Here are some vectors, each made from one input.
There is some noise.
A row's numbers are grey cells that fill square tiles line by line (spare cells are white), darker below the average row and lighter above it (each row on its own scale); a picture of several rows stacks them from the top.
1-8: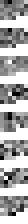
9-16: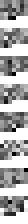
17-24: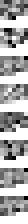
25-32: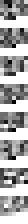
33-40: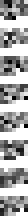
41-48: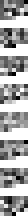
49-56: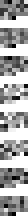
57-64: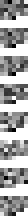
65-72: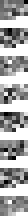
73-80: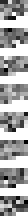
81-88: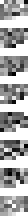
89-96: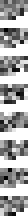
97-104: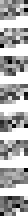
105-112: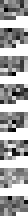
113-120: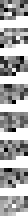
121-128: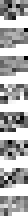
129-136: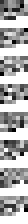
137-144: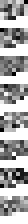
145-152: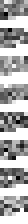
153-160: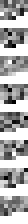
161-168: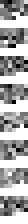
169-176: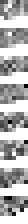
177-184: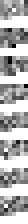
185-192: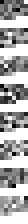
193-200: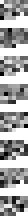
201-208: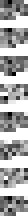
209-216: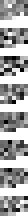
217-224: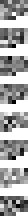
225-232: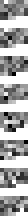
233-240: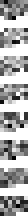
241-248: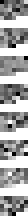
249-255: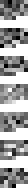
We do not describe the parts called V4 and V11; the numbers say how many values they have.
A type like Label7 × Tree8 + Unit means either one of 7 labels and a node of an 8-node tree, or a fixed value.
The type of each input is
Bool × (Line12 + V4) × V11.
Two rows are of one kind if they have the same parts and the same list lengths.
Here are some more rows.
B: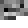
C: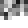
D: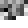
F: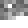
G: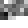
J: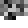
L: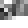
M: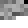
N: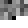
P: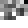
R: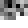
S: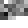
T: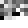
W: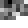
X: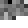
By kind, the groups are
B, D, J, N, P, R, W, X
C, F, G, L, M, S, T

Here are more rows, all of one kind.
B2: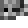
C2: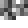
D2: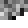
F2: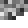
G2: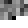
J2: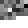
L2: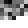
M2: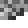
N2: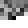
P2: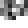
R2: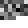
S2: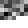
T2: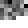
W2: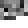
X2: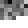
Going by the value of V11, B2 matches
J2, M2, N2 and T2.
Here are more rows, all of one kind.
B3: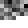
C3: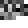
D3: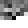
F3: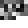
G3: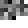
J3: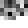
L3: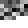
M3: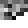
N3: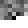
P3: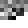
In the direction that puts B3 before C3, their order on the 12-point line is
L3, B3, J3, G3, D3, M3, N3, P3, F3, C3.
